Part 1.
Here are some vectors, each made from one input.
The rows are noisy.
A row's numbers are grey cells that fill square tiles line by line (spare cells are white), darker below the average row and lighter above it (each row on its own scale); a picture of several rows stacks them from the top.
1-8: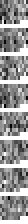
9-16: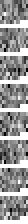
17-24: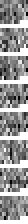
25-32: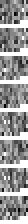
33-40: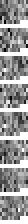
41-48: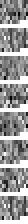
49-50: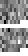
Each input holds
a list of up to two points on a 4-point line.
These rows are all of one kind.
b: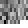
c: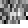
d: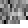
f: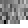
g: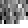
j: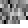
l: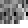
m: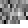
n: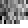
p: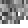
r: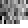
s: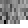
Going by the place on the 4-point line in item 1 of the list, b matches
f, p and s.
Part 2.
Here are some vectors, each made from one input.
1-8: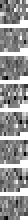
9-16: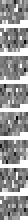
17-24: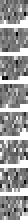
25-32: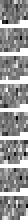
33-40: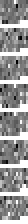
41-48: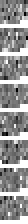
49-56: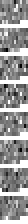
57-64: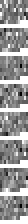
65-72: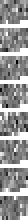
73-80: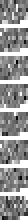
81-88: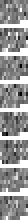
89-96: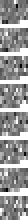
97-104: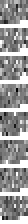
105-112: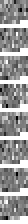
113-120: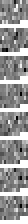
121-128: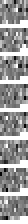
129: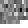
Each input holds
a point on an 11-point line and a node of a 10-node tree.
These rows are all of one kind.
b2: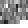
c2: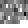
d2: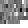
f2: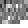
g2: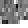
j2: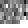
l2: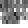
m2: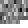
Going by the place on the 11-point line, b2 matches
d2 and g2.
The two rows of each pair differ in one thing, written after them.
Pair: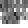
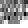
the node of the tree
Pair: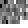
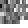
the place on the 11-point line
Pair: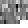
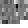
the node of the tree
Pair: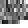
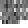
the node of the tree
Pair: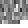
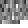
the place on the 11-point line
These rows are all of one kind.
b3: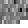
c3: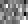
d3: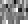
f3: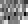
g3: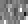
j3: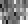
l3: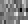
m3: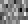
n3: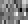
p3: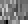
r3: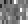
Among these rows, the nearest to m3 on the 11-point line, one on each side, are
b3 and p3.
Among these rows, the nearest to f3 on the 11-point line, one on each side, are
d3 and j3.
